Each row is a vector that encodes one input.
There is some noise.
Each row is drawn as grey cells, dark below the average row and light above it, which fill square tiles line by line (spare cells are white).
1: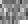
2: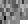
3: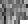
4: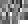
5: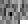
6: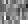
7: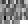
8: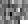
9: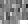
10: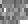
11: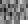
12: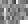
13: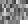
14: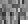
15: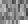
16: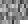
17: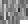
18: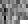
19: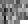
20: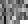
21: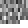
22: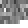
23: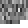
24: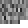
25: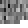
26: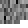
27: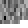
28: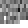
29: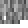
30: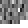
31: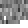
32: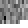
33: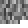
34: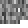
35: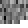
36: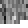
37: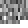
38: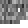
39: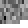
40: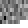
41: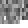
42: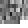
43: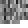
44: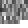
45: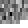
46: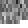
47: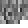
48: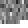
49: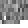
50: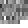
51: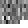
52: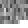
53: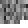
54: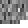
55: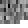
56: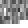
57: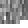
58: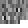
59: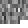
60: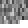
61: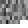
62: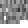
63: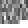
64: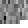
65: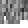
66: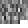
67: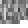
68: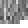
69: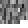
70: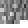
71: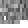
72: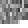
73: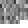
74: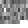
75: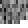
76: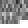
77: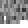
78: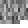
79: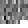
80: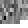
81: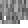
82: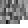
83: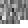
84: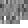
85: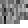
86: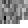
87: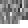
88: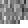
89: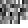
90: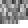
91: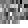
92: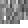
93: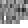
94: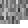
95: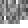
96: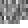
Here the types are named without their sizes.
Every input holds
a node of a tree, together with either a point on a line, or a node of a tree.
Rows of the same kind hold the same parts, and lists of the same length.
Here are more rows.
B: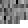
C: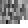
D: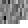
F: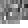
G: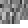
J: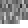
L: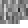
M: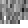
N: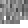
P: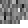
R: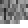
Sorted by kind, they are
B, C, D, P, R
F, G, J, L, M, N

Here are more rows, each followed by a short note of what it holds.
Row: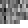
a point on a line and a node of a tree
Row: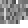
a node of each of two trees
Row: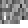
a node of each of two trees
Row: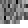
a point on a line and a node of a tree
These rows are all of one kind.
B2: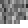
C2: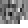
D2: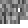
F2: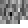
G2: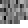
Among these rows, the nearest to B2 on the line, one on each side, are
D2 and G2.
